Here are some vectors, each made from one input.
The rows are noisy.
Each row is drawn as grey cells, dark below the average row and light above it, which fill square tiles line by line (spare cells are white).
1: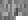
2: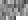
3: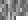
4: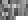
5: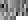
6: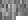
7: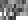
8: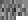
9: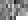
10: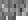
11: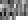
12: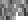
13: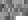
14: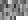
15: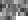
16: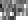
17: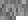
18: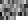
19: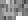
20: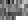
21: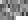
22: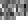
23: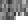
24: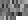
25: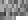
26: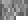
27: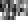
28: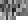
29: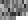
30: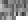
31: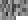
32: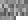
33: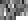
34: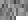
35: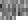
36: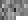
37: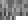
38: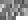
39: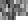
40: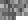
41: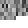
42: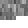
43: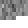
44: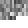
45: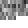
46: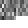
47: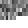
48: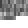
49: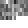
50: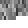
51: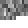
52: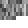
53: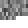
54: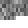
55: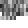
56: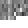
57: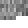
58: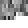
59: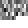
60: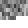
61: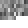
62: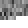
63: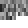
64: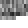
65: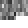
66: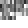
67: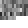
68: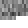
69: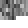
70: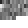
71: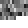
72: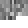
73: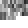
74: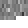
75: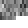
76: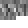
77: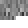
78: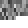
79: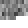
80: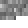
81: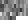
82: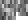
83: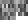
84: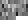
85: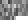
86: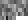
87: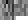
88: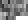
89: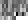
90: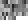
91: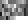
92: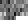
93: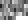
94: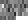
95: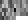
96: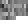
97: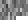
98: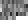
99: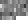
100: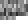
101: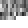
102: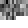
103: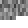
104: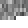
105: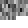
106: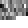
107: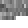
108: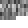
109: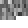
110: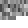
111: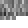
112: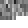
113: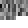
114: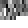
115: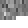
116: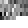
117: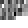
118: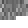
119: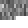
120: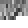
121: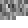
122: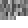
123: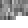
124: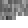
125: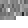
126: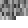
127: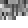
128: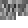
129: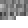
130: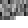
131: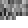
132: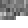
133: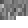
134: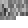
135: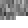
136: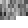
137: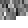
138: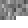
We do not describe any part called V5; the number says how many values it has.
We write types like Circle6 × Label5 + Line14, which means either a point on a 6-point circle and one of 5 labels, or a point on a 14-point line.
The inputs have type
(Bool × Bool × Bool + Line4) × V5 + List2(Circle6).
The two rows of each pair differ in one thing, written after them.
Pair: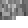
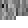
the place on the 6-point circle in item 2 of the list
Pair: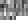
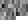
the place on the 6-point circle in item 2 of the list
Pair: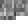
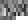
the place on the 6-point circle in item 1 of the list
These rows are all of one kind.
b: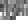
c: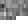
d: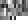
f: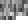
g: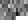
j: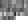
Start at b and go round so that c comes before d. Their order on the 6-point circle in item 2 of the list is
b, c, g, j, f, d.
